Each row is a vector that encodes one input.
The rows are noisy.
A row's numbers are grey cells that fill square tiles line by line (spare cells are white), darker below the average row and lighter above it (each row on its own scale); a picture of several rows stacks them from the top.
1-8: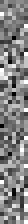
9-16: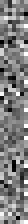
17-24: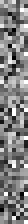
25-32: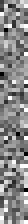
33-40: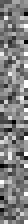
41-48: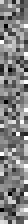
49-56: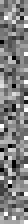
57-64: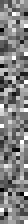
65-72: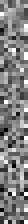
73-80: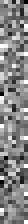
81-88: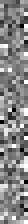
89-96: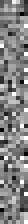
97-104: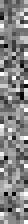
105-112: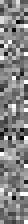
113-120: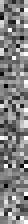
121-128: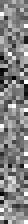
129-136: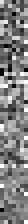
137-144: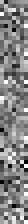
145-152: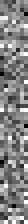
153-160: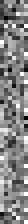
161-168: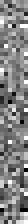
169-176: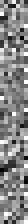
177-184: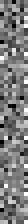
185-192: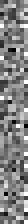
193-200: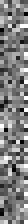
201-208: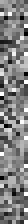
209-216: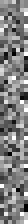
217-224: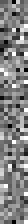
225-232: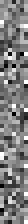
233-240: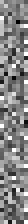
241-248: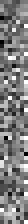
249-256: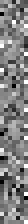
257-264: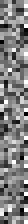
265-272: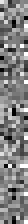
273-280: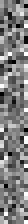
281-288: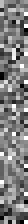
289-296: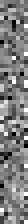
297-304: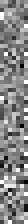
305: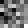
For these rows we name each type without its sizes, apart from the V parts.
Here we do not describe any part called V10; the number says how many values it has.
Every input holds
a list of items, each three true/false values and a value of V10.
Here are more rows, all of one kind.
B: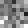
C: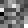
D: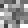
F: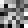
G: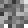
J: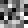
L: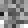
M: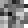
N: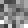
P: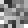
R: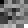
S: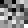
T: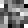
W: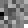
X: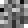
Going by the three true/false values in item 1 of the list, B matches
G, N, P and X.
